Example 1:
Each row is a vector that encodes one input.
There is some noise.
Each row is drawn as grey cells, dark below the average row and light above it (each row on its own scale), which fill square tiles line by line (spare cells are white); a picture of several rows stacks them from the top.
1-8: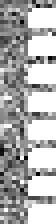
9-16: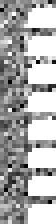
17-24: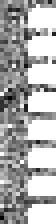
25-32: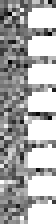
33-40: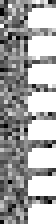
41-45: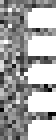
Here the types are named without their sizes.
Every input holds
a node of a tree.
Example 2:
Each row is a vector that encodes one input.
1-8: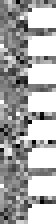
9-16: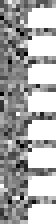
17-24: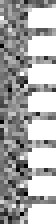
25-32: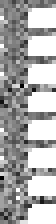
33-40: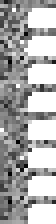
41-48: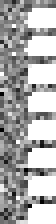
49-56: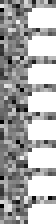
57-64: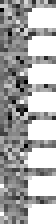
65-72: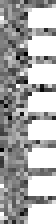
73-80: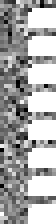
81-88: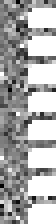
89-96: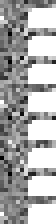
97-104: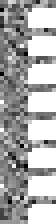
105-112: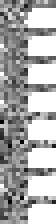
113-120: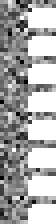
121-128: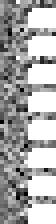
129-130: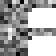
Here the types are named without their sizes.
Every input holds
a label.
